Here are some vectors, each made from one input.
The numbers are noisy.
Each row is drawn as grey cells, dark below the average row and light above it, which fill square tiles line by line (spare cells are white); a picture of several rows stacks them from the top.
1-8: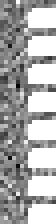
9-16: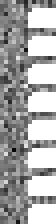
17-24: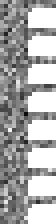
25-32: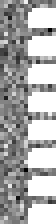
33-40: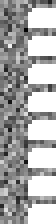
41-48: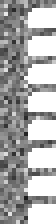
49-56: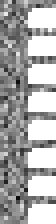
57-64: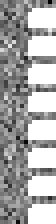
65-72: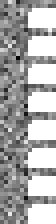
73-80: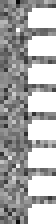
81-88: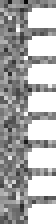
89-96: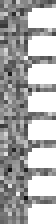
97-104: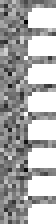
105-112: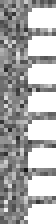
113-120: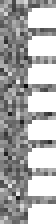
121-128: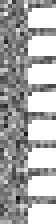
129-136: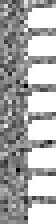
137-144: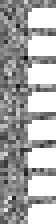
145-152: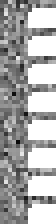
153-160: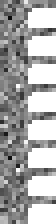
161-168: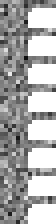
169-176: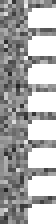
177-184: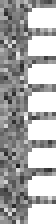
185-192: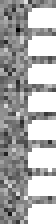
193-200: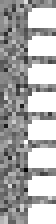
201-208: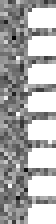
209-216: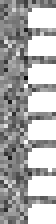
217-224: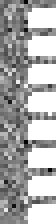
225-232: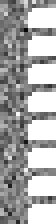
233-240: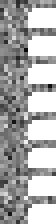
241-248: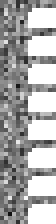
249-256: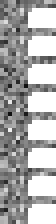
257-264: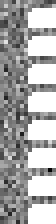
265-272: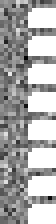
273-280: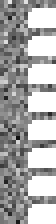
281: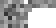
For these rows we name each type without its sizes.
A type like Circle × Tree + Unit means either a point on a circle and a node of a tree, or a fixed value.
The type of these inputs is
Bool × Bool × Bool × Bool × Label.
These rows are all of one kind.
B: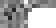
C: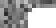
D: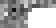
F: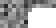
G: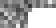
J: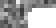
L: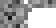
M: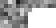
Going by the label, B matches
C and D.
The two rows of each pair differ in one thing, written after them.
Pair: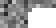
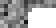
the label
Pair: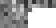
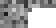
the label
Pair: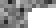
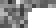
the label
